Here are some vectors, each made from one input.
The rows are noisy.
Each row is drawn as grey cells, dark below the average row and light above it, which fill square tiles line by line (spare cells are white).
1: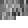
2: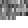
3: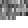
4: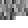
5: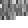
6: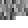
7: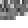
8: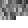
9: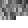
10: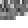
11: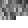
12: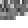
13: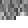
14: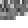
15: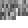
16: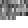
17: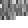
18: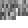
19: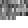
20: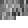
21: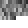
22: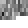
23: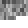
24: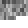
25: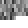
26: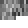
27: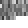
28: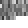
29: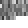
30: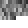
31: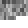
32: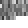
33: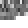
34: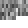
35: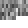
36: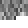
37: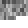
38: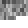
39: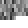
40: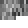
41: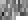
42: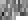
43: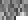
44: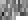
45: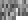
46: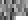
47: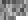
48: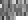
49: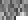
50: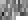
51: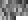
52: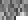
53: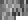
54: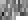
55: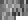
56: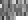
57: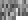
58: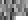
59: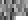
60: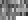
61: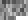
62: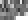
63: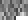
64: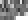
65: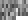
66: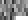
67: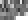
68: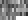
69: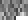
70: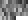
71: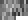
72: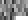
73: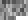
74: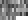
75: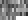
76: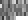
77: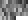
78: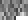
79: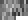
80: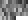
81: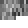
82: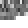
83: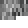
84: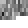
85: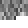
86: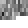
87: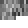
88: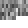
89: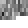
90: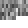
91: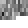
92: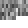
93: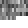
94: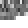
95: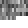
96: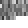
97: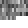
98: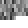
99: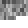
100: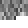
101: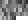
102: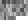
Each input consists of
a point on a 10-point circle.
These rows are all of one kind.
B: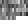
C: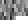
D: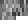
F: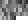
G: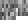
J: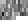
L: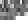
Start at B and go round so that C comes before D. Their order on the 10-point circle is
B, G, J, C, L, D, F.
